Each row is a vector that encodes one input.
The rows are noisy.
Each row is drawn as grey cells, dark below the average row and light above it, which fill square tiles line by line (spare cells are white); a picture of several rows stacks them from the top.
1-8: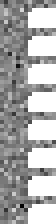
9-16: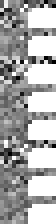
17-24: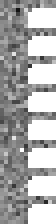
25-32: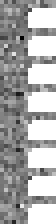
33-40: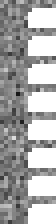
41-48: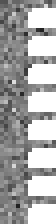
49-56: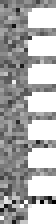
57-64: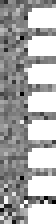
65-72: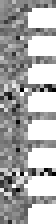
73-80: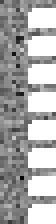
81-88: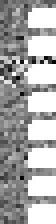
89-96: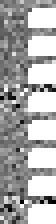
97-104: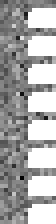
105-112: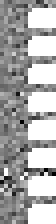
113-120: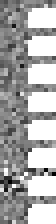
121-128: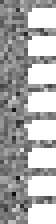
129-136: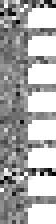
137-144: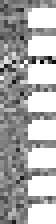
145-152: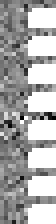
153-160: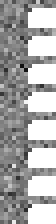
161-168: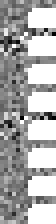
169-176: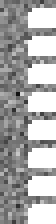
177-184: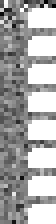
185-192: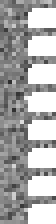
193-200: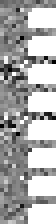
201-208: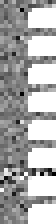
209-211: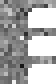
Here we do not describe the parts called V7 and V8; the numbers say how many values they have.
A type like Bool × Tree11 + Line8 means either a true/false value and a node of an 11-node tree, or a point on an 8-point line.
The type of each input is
Label6 + List2(Line5) × V7 × V8.
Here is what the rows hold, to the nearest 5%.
About 10% of them hold one of 6 labels. The rest hold a value of V7 and a value of V8, together with a list of up to two points on a 5-point line.
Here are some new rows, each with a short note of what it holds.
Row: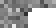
a value of V7 and a value of V8, together with a list of two items
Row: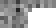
a value of V7 and a value of V8, together with the empty list
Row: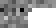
a value of V7 and a value of V8, together with a list of two items
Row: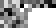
one of 6 labels
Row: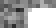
a value of V7 and a value of V8, together with the empty list
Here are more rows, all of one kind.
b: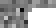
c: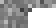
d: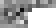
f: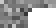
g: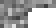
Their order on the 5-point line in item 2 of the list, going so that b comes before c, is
d, f, b, c, g.
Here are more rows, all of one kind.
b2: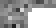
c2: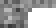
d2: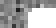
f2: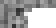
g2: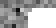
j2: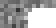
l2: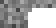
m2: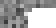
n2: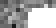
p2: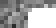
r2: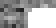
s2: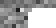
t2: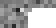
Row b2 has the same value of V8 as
c2, n2 and r2.
